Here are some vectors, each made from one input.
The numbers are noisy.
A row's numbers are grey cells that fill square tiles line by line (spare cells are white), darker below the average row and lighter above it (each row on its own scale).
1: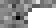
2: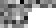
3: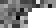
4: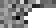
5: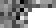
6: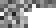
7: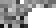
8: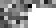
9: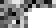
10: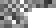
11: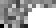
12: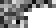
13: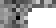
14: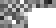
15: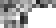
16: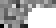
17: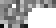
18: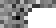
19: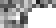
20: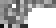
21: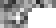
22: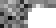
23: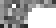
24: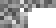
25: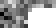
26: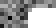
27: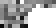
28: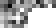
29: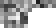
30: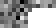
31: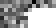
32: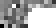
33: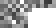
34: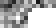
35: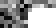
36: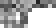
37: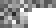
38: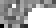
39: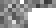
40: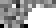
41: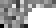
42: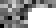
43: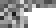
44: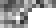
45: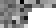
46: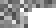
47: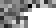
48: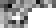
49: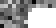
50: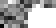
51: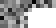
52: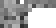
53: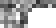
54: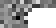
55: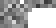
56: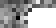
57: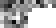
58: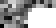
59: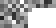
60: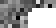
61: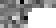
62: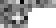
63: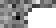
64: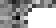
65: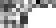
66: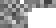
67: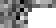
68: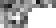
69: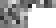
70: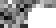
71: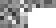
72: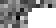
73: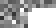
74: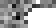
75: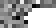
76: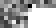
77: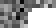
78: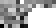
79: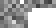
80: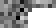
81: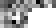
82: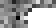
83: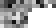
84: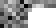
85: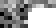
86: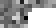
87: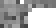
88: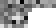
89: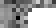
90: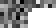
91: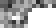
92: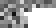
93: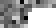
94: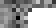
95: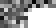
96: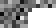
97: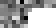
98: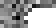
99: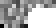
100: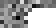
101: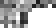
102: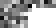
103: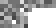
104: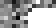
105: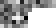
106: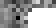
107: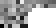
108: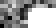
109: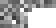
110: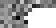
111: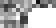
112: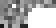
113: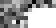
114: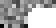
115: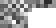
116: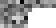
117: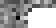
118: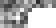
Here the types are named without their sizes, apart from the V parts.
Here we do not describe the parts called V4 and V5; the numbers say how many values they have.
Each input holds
a value of V4, together with either a point on a line, or a true/false value and a value of V5.
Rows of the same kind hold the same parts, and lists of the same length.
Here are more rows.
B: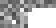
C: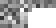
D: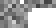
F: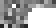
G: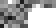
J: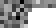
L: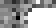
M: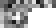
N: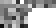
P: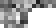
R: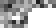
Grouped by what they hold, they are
B, C, D, F, L, M, N, P, R
G, J

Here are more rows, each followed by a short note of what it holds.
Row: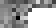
a point on a line and a value of V4
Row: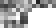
a point on a line and a value of V4
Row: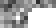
a point on a line and a value of V4
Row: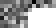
a true/false value, a value of V4 and a value of V5
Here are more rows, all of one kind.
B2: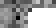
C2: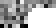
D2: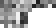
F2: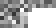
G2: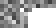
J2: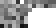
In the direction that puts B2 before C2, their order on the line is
B2, F2, G2, C2, J2, D2.
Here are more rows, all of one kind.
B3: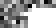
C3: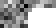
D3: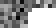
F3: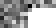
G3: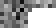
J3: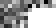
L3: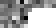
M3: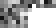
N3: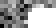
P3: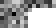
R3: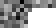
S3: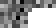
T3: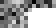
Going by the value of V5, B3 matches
M3 and R3.
